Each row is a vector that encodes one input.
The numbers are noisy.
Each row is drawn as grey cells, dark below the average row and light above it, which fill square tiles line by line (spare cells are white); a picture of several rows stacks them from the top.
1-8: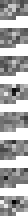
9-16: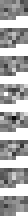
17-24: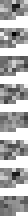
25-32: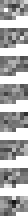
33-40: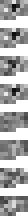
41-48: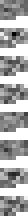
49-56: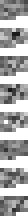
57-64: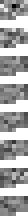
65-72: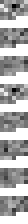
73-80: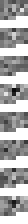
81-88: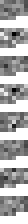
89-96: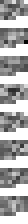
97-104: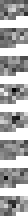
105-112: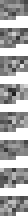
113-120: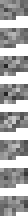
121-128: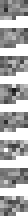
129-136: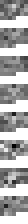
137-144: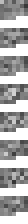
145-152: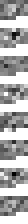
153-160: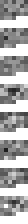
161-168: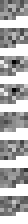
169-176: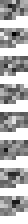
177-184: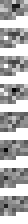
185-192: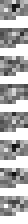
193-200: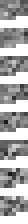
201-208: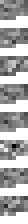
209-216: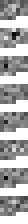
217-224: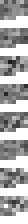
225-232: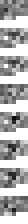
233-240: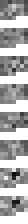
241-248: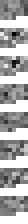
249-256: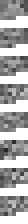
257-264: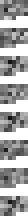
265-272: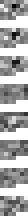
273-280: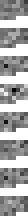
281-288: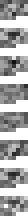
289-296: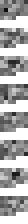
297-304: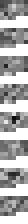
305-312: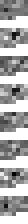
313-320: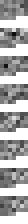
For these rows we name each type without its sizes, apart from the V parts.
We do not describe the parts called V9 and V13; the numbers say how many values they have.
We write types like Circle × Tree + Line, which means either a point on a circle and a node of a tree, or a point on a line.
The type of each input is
Label + Line × (Line + V13) × V9.
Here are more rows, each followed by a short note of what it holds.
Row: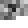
a label
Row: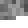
a point on a line, a value of V9 and a value of V13
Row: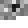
a label
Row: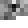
a label
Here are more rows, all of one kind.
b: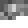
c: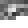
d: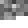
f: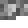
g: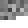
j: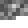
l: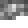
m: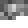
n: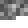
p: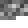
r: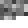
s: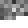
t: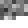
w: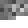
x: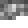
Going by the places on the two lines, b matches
c, l, m and x.
